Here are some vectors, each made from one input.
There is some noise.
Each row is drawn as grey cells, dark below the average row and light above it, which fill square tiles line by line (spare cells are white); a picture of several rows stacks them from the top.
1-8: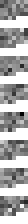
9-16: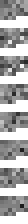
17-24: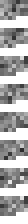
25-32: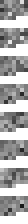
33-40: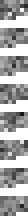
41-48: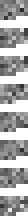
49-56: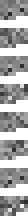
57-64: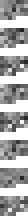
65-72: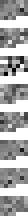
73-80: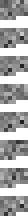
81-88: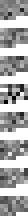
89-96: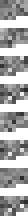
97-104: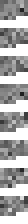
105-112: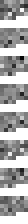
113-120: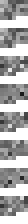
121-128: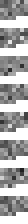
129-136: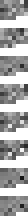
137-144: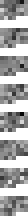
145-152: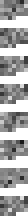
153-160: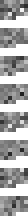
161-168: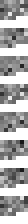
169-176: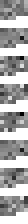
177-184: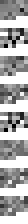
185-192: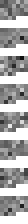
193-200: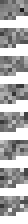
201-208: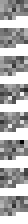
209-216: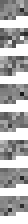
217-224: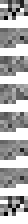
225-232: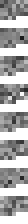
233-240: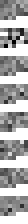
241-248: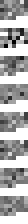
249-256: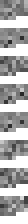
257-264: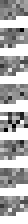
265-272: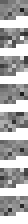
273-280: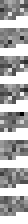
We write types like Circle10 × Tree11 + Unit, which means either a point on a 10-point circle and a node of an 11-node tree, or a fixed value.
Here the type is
List3(Line4).
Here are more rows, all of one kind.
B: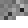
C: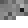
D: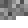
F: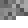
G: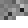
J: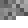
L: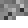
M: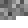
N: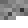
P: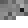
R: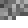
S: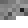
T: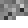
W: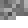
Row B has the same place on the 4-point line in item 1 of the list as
G, L and T.
